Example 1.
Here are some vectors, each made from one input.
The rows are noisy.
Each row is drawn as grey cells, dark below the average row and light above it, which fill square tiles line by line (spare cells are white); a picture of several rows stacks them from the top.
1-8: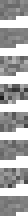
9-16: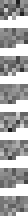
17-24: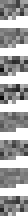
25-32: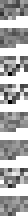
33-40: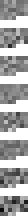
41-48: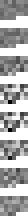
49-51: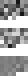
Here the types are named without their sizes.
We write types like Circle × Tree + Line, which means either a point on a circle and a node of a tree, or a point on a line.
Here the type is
Line.
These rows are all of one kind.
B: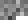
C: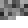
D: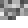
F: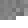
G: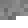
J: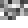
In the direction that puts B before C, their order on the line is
J, D, F, G, B, C.
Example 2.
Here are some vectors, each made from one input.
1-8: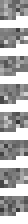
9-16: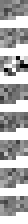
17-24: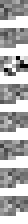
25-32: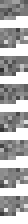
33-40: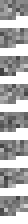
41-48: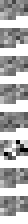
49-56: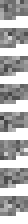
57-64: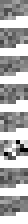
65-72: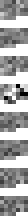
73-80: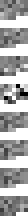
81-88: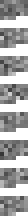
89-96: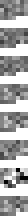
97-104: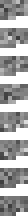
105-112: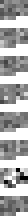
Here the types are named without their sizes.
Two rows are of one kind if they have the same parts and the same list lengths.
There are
2 kinds of row.
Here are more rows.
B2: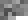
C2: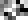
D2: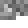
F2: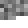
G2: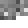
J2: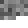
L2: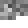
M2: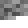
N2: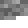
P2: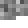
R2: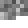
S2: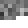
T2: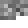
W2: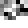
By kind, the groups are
B2, D2, F2, G2, J2, L2, M2, N2, P2, R2, S2, T2
C2, W2

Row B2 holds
a point on a circle.
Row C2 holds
a fixed value.
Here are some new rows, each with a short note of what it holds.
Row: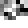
a fixed value
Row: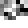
a fixed value
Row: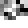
a fixed value
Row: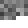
a point on a circle
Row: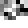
a fixed value
